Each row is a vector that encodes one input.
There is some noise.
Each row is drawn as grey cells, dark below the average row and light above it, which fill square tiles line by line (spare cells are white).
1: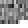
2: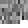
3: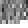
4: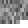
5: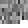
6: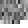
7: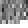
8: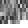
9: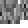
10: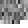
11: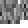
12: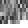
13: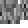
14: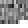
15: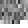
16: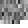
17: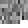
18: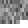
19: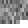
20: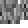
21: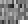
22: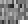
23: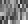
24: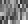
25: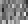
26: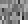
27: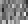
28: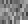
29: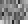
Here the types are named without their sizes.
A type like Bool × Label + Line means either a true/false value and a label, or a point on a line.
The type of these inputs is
Tree.
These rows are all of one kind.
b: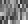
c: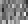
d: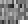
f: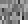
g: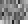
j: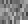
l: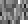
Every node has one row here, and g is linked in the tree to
f.
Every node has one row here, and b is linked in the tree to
c.
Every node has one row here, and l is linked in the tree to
d.
